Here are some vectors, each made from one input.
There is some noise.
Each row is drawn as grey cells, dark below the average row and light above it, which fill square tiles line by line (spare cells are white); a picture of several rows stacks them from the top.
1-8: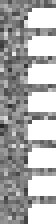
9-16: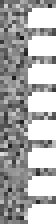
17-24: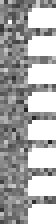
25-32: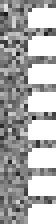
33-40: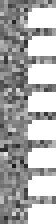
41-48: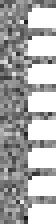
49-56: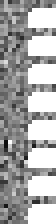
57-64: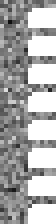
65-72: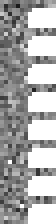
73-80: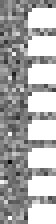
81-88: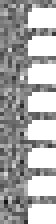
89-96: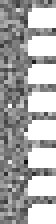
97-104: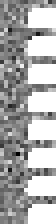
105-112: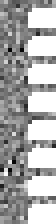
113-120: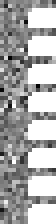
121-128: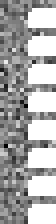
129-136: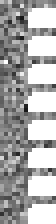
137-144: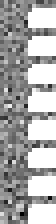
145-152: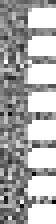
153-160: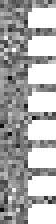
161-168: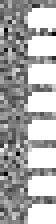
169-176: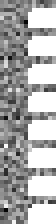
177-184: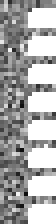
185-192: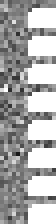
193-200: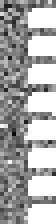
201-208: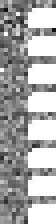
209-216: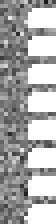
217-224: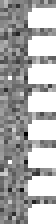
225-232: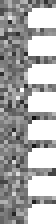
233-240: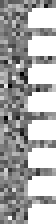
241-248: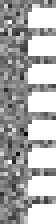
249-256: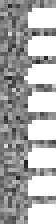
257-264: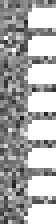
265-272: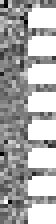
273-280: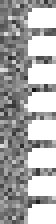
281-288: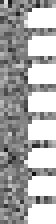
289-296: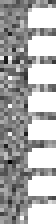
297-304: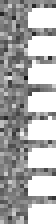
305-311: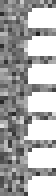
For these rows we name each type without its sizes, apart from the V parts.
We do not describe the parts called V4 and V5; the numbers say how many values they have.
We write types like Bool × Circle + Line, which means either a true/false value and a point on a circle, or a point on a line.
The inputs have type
(Bool × Bool × Bool + V4) × V5 + List(Circle).
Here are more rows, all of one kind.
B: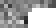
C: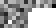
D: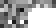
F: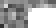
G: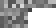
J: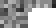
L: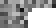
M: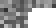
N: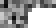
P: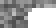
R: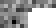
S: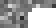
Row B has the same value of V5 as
C, F, J and M.
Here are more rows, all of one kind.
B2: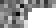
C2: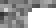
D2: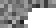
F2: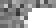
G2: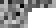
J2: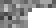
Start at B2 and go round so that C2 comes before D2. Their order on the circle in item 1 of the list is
B2, F2, J2, C2, G2, D2.
